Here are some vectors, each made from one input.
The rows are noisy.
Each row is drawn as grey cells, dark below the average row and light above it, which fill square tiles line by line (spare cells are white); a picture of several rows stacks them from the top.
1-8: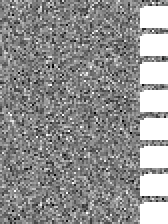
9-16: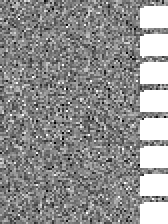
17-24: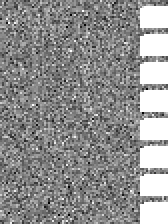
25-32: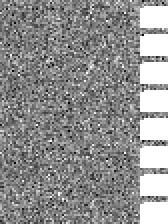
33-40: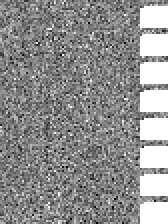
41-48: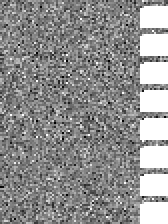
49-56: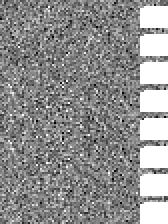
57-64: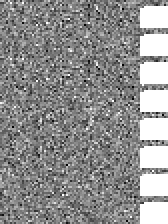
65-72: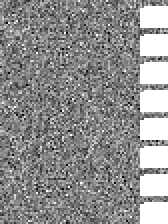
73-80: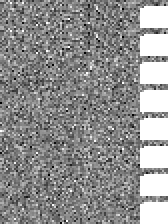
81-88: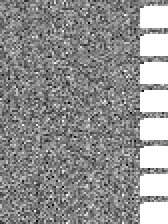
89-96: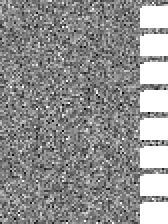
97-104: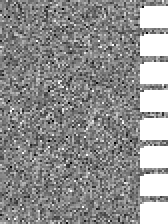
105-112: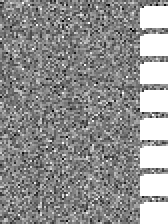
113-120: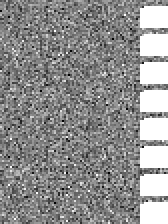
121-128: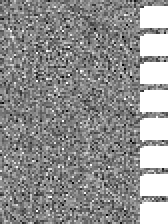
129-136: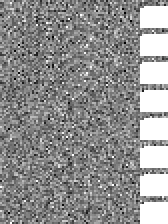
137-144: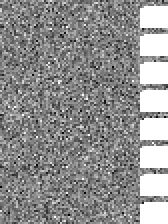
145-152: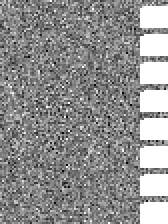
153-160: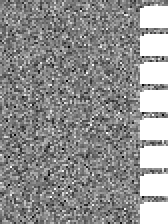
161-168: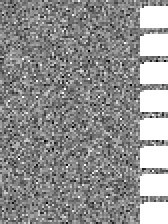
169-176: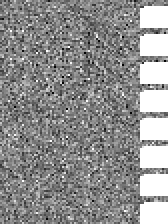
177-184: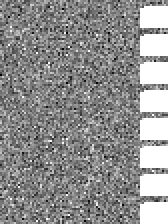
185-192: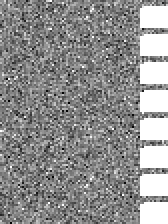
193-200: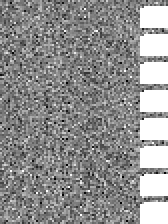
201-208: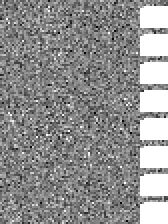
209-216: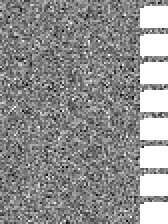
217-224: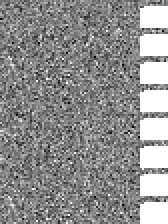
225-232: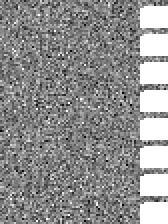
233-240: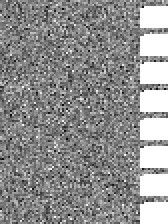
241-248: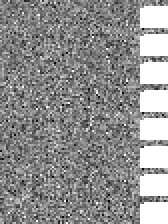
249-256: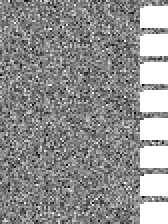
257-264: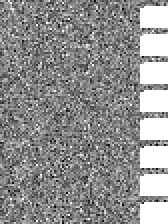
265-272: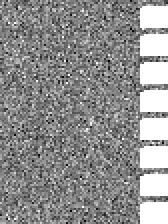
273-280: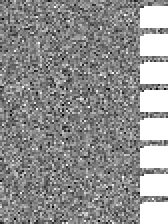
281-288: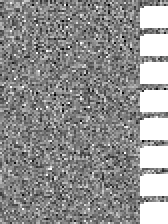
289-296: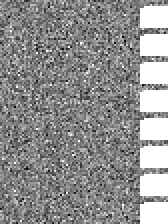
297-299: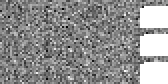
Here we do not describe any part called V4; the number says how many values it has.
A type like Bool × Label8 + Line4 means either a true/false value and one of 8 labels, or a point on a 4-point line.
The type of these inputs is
Circle6 × (Line10 × V4 + List2(Line8)).
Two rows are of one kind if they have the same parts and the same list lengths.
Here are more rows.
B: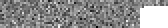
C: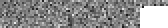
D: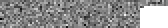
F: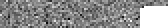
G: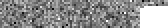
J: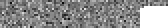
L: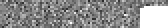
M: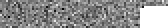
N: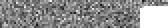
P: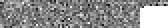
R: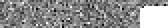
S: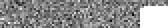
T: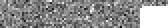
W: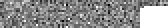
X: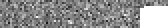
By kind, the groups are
B, C, J, S
D, F, L, M, X
G, N, T
P, R, W

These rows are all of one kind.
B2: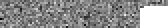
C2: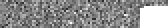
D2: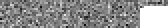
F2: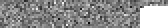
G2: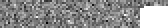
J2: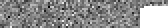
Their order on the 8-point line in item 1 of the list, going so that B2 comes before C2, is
D2, B2, F2, G2, C2, J2.
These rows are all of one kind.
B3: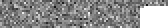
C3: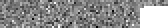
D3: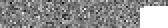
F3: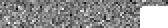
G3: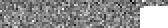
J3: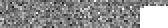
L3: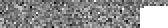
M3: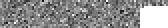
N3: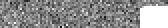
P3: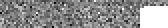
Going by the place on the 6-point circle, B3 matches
J3, L3 and P3.
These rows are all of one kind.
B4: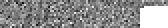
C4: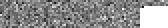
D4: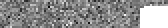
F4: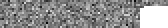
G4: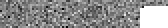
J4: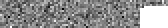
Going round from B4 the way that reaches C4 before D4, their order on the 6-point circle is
B4, F4, C4, G4, J4, D4.
